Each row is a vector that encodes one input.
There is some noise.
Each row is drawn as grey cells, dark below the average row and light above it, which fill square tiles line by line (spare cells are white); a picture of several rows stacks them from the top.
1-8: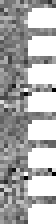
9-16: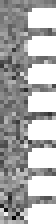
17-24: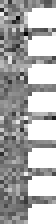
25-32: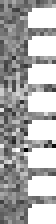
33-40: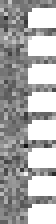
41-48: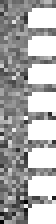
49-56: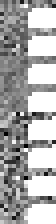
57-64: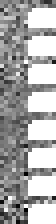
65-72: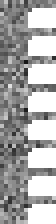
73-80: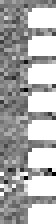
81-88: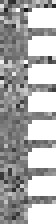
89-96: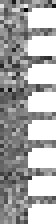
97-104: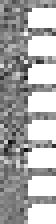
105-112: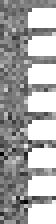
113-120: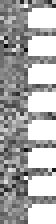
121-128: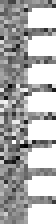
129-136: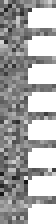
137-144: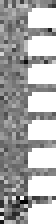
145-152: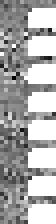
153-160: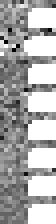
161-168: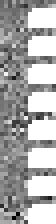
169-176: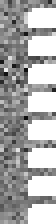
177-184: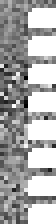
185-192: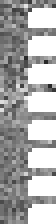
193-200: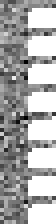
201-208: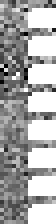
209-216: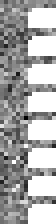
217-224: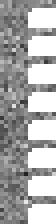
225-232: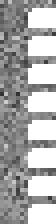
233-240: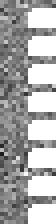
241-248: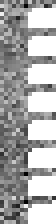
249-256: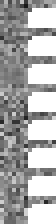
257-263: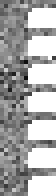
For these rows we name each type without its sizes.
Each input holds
either a point on each of two circles and a true/false value, or a fixed value.
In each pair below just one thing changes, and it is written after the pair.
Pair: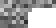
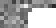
the true/false value
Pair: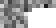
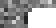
the true/false value
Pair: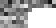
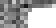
the true/false value
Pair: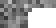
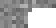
the true/false value
